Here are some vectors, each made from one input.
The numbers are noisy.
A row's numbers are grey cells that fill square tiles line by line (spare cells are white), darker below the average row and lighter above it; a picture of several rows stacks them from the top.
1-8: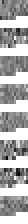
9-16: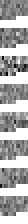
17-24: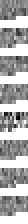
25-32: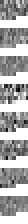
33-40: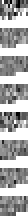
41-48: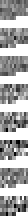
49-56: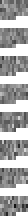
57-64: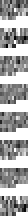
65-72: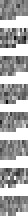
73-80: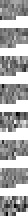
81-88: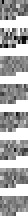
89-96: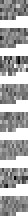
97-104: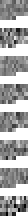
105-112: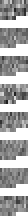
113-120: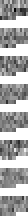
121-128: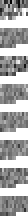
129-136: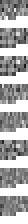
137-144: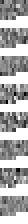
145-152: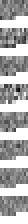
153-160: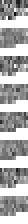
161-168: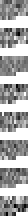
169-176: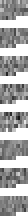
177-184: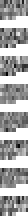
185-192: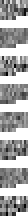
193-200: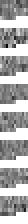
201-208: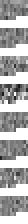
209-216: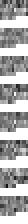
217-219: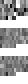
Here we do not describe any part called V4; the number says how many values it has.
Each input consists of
a true/false value, together with a list of up to two items, each either a point on a 5-point line, or a value of V4.
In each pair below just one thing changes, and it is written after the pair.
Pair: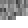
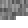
the value of V4 in item 2 of the list
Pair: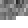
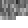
the true/false value
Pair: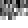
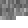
the value of V4 in item 2 of the list
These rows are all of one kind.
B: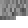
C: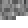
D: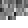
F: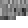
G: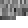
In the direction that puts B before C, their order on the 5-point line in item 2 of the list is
F, B, C, G, D.
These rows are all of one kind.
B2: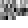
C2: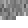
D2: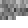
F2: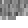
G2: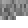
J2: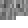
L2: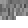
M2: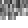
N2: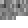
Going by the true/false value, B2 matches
D2, J2 and N2.
